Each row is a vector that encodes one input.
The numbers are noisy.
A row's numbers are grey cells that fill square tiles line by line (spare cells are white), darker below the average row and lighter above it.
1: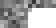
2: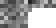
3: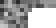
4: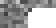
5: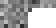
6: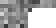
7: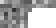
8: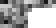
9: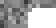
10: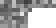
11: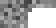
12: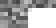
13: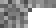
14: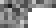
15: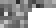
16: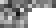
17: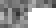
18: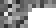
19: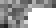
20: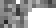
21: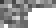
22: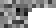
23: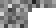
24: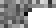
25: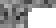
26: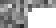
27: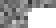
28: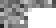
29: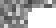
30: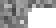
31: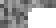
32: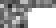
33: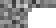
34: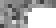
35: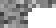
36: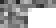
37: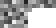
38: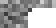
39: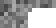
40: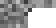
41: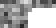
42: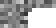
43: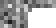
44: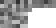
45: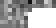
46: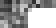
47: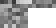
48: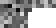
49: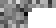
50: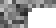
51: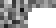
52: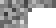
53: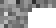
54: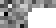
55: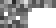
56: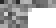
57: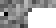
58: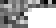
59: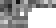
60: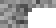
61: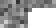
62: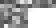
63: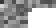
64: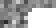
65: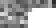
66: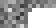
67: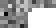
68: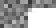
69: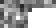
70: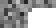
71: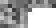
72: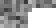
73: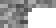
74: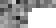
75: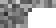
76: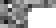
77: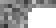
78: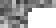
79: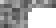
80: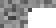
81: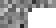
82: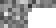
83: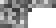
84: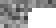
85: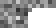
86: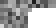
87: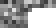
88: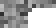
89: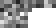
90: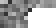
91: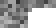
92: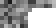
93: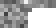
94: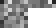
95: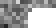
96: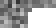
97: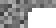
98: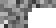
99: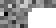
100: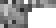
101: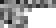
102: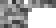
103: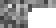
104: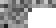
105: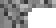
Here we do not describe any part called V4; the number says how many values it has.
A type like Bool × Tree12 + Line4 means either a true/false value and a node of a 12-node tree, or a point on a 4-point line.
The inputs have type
(Label7 + Line5) × V4.
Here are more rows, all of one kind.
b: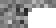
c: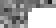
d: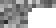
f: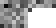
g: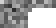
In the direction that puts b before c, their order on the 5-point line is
b, c, d, g, f.
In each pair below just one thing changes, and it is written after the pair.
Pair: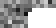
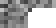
the value of V4
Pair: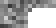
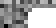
the place on the 5-point line
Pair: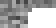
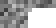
the place on the 5-point line
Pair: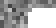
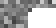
the value of V4
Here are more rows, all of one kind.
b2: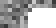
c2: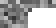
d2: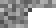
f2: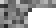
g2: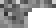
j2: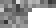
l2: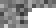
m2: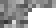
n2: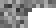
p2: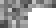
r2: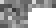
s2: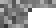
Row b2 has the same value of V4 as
p2 and r2.
